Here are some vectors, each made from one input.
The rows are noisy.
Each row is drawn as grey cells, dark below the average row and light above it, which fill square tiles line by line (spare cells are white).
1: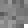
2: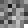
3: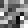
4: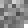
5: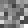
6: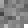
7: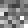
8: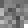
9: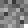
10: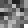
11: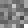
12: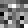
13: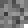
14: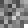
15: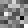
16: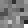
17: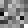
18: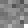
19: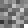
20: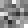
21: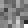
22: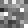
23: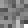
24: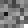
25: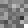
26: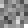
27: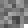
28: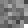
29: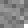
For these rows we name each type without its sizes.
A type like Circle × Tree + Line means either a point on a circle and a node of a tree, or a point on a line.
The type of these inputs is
Line.
